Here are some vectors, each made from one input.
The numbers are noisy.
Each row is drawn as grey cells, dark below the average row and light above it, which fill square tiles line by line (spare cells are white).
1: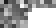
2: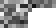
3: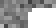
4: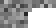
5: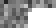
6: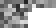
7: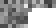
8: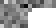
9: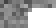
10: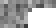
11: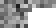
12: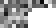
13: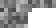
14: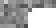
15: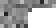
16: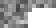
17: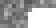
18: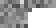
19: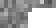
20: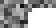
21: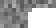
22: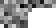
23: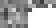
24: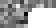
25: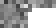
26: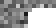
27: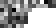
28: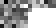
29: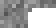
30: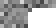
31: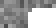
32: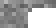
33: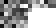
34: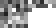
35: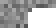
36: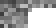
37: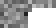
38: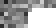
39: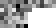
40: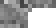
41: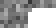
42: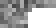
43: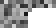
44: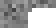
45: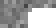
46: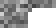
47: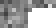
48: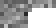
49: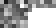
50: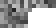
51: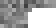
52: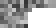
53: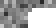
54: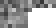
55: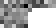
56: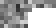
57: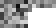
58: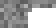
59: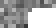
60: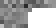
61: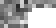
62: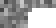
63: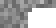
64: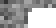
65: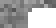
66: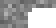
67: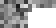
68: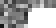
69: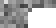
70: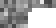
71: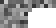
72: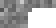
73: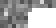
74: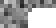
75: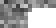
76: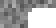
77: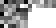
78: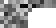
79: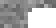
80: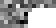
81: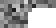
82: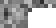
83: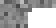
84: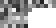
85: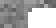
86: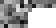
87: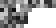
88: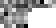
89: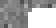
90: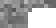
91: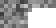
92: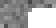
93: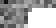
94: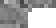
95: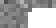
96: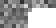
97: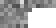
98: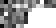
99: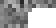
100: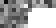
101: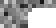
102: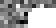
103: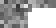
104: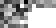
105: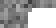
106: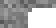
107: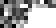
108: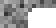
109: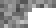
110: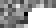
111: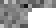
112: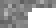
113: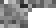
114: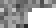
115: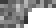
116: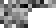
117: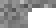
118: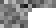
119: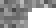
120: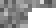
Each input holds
either a point on a 3-point line and a point on a 5-point line, or four true/false values.
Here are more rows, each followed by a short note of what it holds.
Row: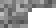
four true/false values
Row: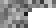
a point on a 3-point line and a point on a 5-point line
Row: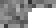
four true/false values
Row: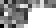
a point on a 3-point line and a point on a 5-point line
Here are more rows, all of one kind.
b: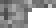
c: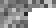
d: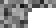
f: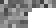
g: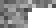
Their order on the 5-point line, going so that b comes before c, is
g, b, c, f, d.
